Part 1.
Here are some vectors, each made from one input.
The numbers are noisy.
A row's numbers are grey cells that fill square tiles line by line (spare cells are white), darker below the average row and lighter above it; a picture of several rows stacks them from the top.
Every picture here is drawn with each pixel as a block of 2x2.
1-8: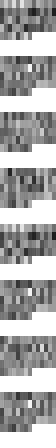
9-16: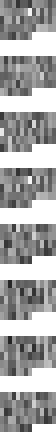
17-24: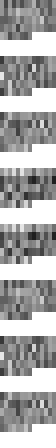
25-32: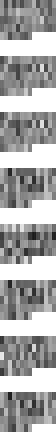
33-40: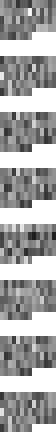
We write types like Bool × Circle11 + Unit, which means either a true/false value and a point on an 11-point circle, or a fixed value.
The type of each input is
Line7.
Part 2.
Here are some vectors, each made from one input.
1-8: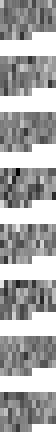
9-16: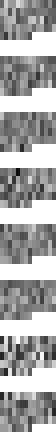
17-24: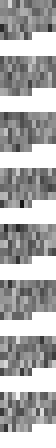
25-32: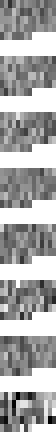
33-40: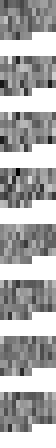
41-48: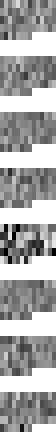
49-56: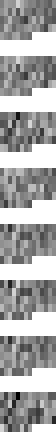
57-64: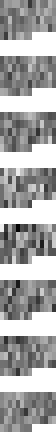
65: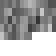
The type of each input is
Line9.
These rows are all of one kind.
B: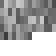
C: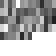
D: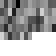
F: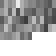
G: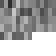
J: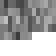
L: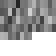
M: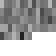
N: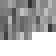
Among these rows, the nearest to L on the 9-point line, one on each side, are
D and J.
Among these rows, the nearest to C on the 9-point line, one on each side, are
F and M.
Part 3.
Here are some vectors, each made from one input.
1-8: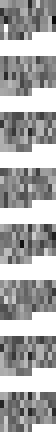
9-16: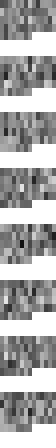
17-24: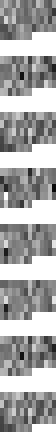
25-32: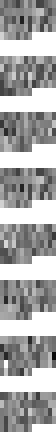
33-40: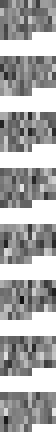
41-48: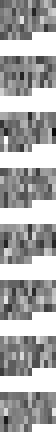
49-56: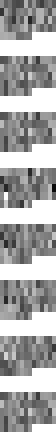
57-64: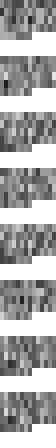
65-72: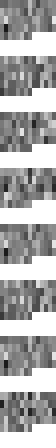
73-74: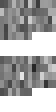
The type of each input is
Bool × Bool × Bool × Bool.
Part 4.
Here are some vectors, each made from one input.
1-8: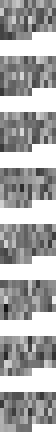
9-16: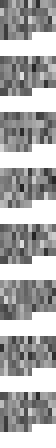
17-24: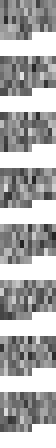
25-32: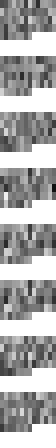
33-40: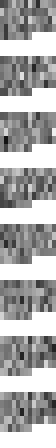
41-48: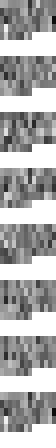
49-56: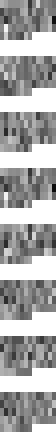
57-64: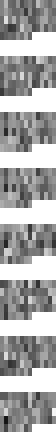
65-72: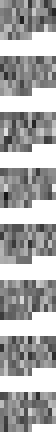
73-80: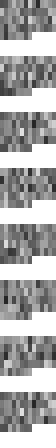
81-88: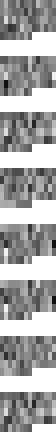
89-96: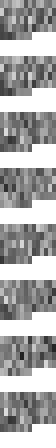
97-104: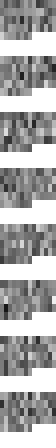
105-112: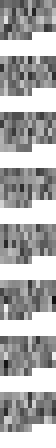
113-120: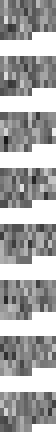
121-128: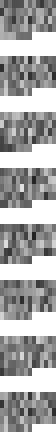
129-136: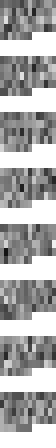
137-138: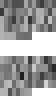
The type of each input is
Bool × Bool × Bool × Bool.
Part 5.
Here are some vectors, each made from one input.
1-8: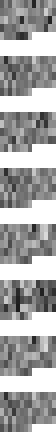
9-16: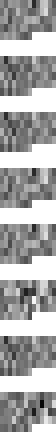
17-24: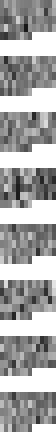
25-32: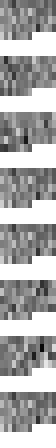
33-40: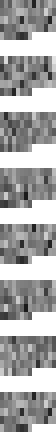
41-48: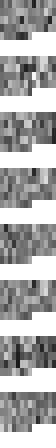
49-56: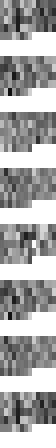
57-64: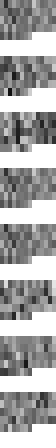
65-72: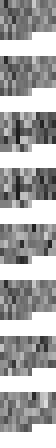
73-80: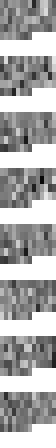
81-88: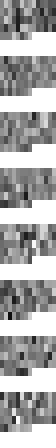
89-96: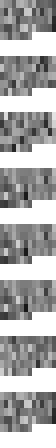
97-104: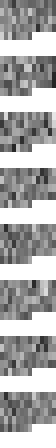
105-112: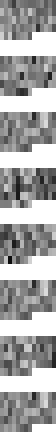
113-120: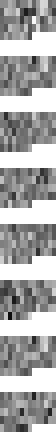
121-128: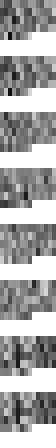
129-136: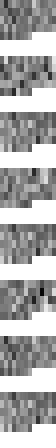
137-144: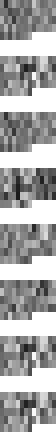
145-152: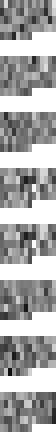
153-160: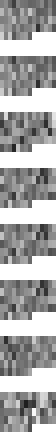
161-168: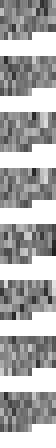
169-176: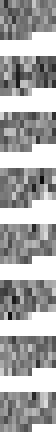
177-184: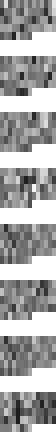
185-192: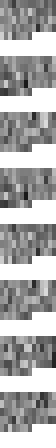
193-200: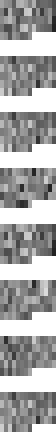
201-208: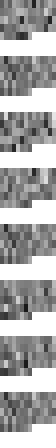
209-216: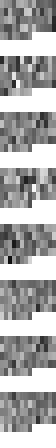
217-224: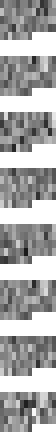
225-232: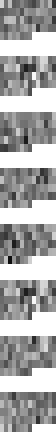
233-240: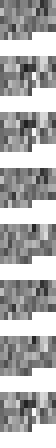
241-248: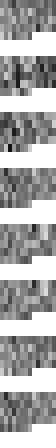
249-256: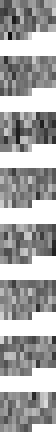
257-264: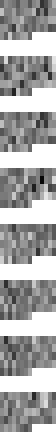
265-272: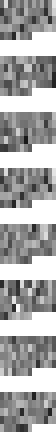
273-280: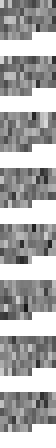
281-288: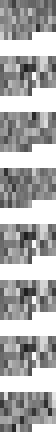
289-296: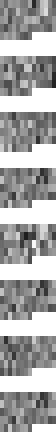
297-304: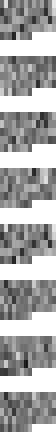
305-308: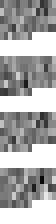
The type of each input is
Tree14.
